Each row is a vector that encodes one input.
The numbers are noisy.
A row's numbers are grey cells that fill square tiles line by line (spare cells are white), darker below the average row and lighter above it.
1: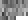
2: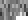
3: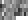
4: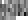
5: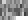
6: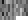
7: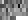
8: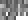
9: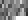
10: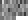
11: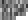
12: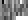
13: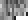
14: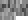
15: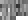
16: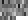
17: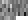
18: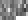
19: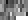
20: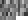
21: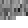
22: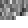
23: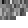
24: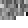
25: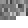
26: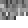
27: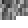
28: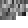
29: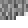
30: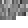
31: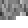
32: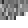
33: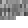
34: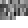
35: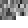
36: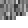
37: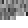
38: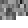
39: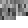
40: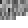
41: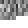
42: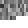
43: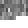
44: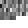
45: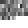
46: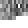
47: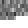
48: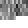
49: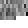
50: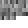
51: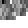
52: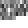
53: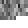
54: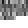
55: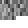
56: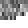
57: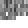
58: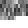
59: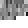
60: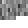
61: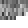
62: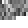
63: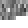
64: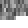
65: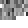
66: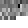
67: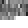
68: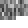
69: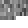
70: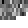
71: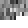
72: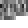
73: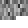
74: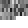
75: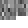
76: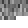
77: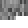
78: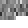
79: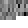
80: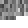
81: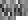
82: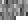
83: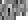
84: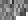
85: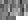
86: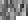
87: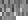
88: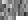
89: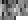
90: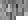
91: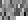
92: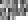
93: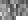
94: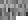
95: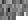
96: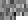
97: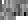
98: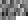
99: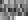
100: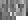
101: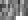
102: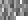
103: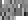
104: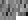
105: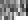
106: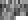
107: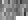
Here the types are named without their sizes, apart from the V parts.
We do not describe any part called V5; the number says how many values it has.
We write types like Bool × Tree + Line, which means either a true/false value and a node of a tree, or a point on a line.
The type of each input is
Circle × (Line + V5).
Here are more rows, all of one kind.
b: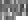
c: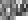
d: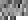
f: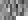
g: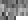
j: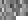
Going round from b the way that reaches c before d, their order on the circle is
b, f, c, g, j, d.
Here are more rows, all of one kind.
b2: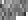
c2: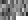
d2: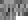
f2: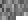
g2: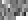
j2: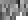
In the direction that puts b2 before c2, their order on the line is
g2, b2, d2, c2, f2, j2.
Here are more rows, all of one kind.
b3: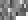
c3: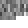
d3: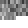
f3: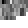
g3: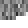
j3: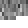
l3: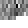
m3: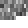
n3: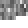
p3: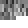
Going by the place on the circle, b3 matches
c3, g3, l3 and n3.
